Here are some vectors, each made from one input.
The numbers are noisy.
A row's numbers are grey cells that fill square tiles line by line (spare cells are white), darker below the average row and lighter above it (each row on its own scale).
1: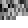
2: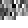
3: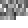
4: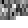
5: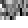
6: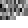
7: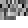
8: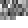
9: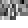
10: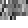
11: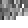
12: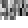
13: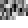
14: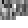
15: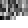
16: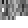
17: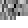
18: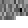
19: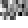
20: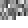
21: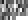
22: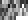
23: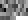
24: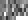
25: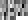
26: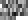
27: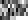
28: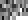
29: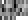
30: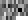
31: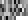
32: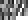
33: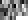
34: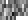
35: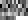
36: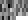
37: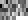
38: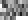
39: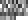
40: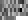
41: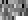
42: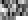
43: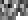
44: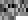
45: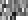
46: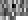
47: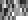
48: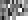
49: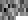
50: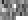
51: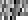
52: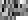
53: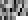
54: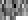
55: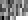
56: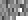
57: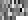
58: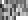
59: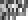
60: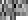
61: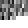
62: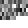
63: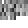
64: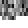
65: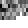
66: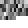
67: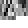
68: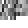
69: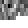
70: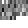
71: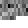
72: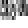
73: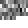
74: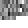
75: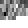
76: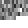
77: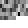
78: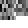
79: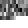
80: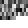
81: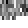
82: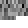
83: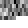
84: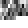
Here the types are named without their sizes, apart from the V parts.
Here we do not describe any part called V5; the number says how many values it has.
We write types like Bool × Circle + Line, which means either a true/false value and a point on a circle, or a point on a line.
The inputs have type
List(Circle) × V5.
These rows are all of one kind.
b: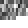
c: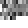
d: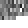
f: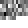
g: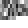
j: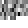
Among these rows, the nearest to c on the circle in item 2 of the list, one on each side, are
f and j.
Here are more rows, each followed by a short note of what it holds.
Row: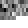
a value of V5, together with a list of two items
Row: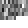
a value of V5, together with the empty list
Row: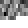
a value of V5, together with a list of two items
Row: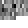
a value of V5, together with the empty list
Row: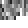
a value of V5, together with the empty list
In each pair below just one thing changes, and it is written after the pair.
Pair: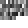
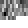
the place on the circle in item 1 of the list
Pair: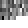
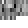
the value of V5
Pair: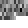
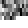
the place on the circle in item 1 of the list
